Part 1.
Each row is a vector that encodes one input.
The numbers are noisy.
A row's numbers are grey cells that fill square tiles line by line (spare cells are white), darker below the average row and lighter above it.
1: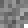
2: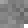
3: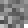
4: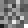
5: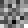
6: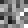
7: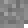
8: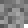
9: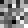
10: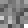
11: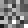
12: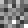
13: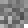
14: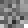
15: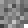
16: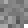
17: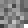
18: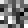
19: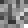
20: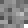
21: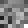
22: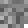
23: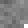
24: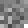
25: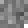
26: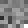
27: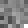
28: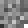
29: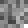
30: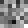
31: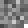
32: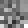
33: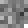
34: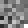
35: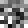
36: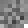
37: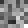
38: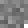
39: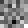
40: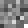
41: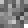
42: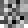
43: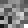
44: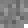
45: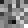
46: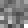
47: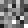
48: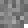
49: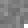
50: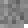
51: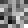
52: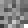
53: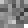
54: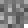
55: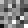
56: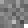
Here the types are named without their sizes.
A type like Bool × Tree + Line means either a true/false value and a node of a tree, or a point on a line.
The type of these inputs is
(Bool × Bool × Bool + Unit) × Line.
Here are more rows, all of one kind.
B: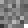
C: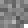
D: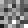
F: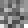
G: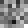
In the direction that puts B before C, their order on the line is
B, F, C, D, G.
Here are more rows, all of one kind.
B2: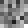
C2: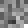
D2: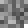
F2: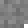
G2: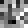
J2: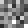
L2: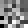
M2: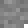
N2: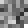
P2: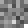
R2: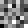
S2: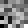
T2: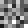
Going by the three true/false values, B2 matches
G2, P2 and T2.
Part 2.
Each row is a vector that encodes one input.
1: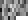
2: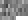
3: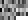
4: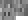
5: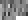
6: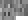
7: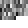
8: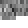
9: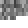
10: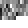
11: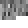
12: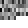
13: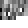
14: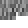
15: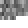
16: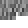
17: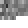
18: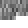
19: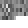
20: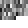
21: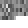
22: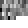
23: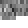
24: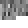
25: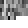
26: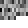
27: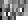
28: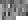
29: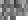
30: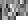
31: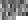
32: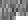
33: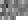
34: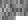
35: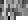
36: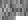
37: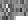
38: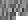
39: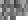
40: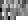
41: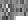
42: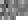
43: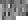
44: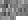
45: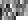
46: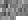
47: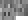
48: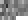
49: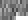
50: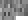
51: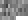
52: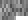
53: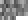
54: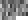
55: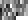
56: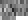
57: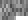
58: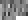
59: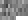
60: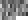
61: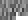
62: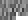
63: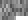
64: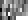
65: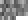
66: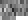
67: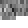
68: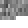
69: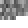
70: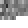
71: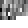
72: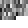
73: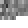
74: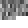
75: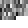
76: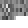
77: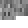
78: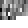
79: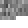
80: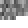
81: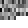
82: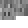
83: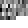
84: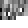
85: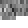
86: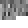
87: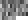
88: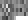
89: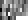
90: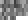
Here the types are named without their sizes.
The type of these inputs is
Bool × Tree.
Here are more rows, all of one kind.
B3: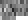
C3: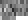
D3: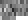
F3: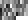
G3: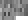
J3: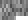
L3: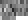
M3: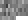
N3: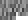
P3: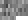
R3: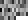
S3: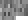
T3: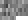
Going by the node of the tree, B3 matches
C3, D3 and L3.
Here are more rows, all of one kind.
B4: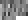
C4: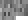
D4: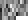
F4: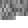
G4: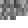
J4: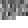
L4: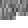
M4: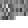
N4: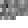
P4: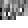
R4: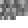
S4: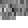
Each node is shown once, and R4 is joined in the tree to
G4 and N4.
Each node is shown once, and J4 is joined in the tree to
B4.
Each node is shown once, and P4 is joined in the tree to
L4.
